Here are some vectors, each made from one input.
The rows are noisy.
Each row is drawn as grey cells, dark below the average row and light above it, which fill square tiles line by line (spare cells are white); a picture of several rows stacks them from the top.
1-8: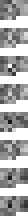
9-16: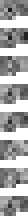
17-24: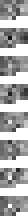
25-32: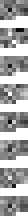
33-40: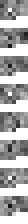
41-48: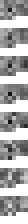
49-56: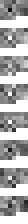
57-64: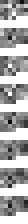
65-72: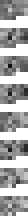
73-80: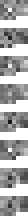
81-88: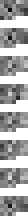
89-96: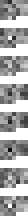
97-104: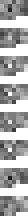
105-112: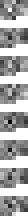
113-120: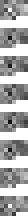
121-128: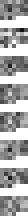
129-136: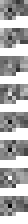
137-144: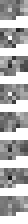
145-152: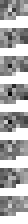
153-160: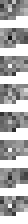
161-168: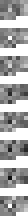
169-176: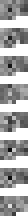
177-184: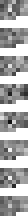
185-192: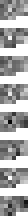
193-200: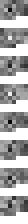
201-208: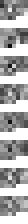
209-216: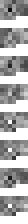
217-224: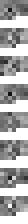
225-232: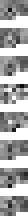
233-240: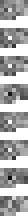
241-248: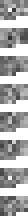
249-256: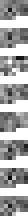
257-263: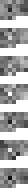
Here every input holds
a list of up to two items, each a point on a 5-point line and a true/false value.
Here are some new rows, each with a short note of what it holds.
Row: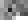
a list of one item
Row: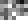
the empty list
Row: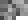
a list of two items
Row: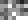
the empty list
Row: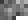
a list of two items
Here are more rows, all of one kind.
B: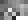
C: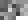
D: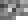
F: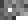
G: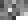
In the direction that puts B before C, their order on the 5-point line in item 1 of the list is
F, D, G, B, C.
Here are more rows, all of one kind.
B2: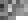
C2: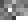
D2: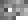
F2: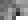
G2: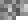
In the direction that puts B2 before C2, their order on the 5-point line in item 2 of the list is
B2, D2, C2, F2, G2.
